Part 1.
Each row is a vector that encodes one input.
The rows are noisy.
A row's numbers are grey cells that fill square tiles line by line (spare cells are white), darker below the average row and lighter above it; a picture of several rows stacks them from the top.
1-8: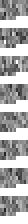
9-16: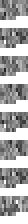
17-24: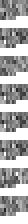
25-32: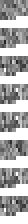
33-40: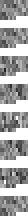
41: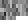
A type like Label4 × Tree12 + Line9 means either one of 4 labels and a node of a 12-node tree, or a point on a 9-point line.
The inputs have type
Line5.
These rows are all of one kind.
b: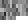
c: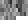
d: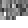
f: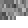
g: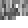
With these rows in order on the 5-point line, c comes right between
d and f.
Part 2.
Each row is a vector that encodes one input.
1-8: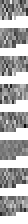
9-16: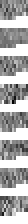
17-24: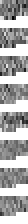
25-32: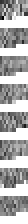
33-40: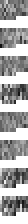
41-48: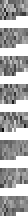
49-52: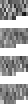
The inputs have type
Line9.
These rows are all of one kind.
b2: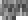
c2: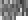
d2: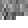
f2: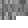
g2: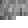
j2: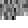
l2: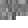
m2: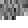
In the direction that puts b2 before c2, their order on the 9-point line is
l2, b2, j2, m2, f2, g2, d2, c2.
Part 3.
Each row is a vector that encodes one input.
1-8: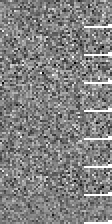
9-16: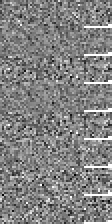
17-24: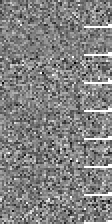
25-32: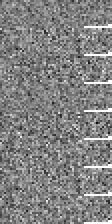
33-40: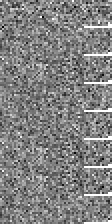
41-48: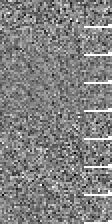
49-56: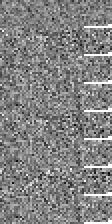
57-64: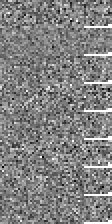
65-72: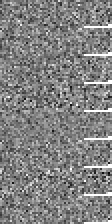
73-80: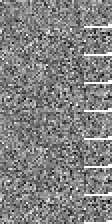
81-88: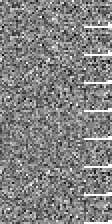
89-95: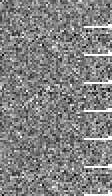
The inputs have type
Tree9.
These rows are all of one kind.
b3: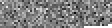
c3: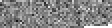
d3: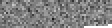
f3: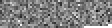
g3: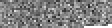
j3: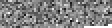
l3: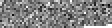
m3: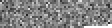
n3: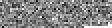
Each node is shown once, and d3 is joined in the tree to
b3, c3, f3, g3 and m3.
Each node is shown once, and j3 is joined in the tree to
g3.
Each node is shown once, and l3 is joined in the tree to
m3.
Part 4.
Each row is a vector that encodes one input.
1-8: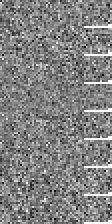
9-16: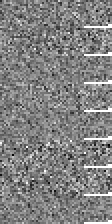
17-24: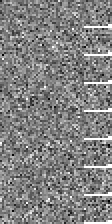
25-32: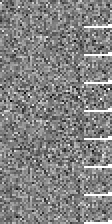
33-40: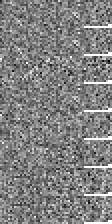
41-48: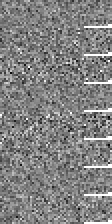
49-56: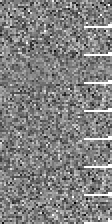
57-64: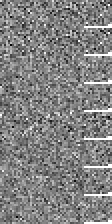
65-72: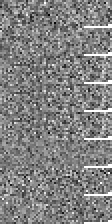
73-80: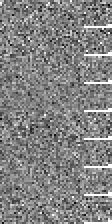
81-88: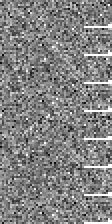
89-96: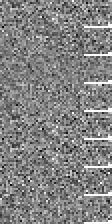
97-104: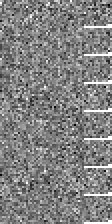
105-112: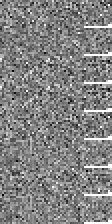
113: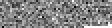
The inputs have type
Tree10.
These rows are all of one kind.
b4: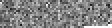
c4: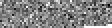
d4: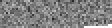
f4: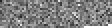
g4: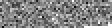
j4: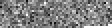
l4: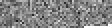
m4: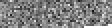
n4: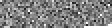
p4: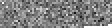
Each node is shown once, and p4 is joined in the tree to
d4 and n4.
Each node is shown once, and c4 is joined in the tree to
b4.
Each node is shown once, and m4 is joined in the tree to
d4.
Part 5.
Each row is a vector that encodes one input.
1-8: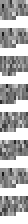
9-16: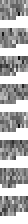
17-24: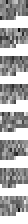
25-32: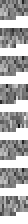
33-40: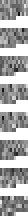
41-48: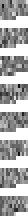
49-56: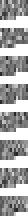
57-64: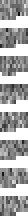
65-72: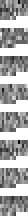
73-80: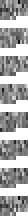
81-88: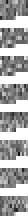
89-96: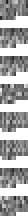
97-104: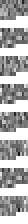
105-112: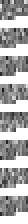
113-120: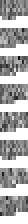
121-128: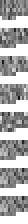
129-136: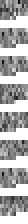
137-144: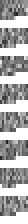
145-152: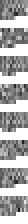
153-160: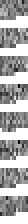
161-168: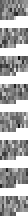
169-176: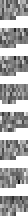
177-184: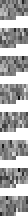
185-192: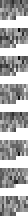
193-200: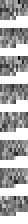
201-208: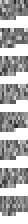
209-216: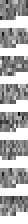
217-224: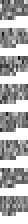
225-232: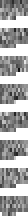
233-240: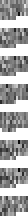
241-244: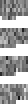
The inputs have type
Label12.
